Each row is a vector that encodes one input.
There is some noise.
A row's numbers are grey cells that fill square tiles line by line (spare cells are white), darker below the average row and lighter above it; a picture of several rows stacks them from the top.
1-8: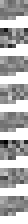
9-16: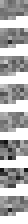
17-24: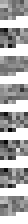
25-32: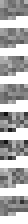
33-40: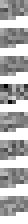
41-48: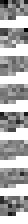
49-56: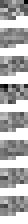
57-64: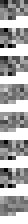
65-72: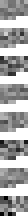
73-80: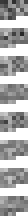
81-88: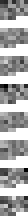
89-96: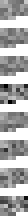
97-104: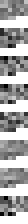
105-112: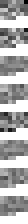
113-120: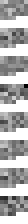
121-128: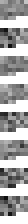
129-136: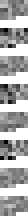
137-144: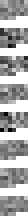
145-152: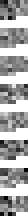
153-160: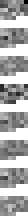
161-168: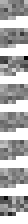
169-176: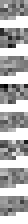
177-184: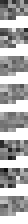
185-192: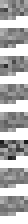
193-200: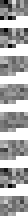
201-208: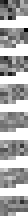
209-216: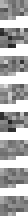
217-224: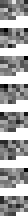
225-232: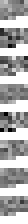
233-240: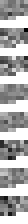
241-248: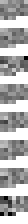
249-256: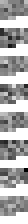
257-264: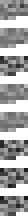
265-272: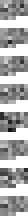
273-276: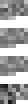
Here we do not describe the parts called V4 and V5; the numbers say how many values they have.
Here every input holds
either a point on a 7-point line, a true/false value and a value of V5, or a point on a 9-point line and a value of V4.
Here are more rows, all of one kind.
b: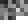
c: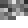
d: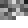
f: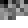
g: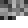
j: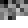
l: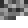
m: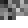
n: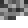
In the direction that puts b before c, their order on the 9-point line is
j, f, n, l, g, b, m, c, d.
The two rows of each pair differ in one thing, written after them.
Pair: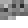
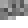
the place on the 7-point line
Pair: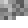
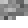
the true/false value
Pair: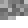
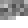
the place on the 7-point line
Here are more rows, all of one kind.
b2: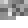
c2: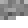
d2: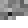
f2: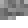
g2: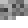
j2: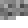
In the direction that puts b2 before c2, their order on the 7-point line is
b2, g2, c2, f2, d2, j2.
